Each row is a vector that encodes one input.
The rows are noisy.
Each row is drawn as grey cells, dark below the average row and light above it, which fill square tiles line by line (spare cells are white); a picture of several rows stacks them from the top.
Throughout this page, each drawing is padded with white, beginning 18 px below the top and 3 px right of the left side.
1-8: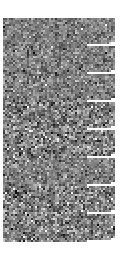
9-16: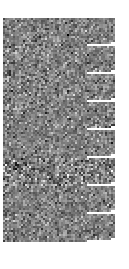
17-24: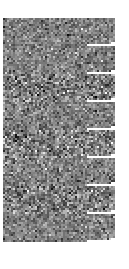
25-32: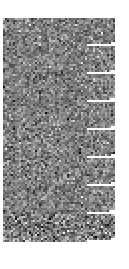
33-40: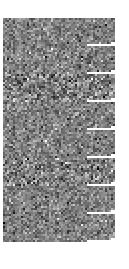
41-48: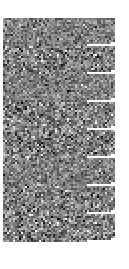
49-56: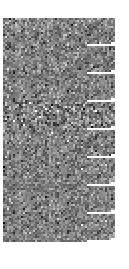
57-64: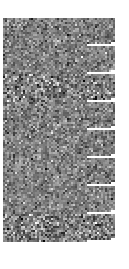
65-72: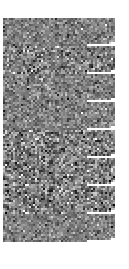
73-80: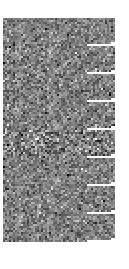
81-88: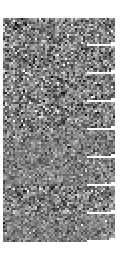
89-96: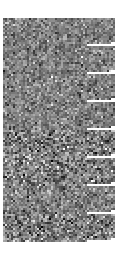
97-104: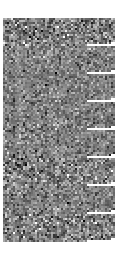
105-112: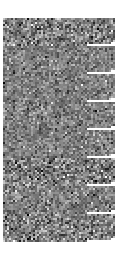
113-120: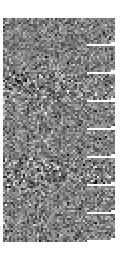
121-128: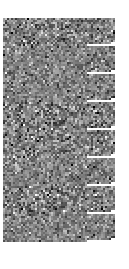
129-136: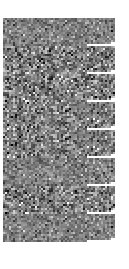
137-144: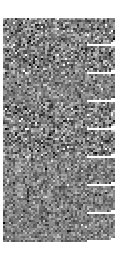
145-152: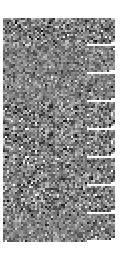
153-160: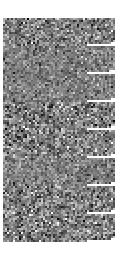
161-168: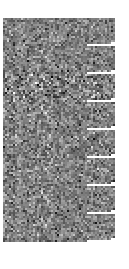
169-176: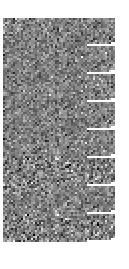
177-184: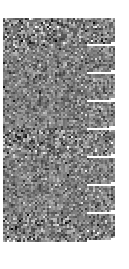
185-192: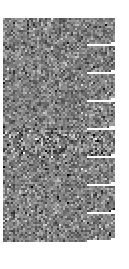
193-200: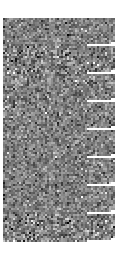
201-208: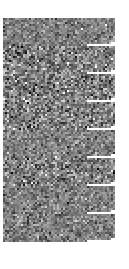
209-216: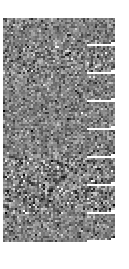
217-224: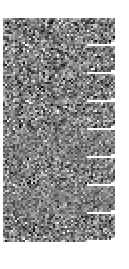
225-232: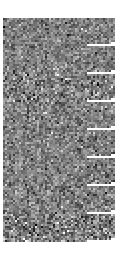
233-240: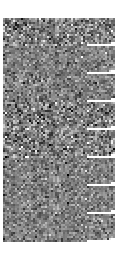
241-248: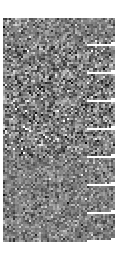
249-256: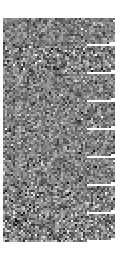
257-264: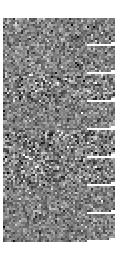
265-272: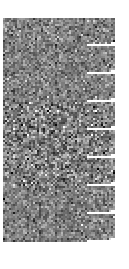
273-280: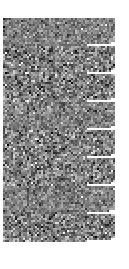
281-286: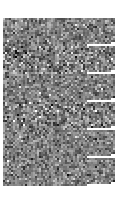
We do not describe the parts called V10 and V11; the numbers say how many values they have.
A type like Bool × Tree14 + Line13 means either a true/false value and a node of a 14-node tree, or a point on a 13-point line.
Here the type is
Bool × V10 + Circle8 + (Tree14 + Unit) × V11.
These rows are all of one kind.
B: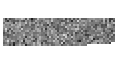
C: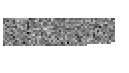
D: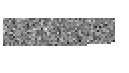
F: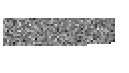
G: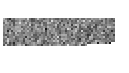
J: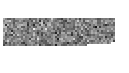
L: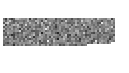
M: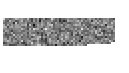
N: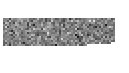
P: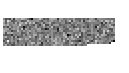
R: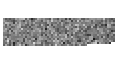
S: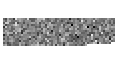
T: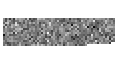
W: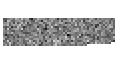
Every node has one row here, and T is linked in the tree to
N.
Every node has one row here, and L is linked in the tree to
C.
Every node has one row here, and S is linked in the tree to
N.
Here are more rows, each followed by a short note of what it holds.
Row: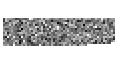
a true/false value and a value of V10
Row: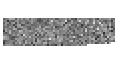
a value of V11
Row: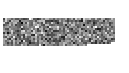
a true/false value and a value of V10
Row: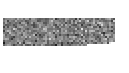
a value of V11
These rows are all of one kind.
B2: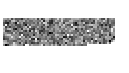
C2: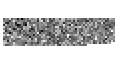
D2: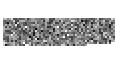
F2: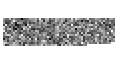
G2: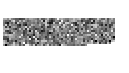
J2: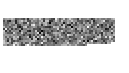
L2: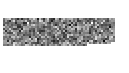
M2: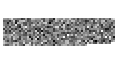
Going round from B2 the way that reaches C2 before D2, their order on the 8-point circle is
B2, F2, C2, L2, J2, M2, D2, G2.
